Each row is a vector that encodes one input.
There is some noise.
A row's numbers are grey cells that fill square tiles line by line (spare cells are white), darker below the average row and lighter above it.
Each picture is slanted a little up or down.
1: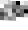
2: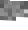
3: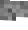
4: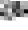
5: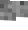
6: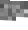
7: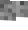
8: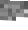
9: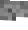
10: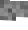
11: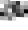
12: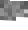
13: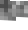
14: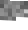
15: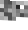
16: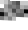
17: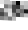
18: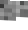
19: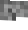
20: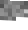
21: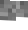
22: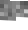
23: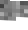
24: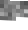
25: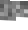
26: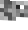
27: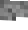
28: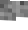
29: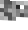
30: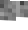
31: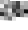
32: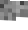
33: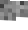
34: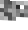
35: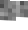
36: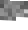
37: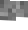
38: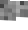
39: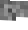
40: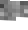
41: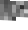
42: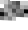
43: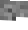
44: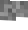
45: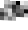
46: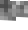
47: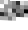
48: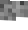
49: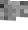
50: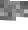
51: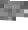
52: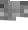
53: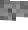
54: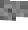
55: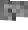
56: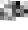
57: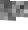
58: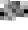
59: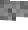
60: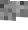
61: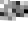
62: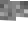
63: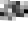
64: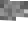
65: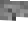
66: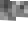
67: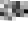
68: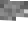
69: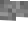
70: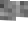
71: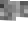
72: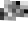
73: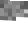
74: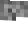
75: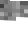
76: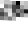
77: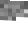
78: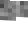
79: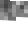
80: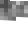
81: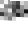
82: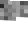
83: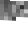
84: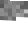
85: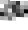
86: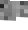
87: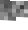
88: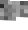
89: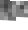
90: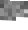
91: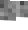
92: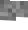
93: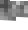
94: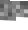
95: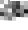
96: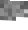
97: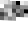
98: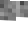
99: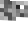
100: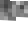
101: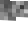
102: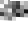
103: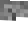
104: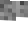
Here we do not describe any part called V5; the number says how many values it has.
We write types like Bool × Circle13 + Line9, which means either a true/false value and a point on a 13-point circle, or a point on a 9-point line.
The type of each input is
Bool × V5 + List3(Line4).
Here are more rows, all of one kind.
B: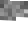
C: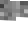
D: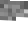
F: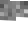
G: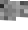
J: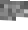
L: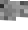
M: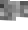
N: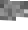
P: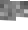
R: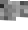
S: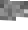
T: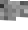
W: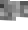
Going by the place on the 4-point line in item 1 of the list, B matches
D, J, N and S.
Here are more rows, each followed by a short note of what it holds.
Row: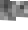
a list of one item
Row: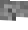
a list of three items
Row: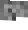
a list of three items
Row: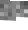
a list of two items
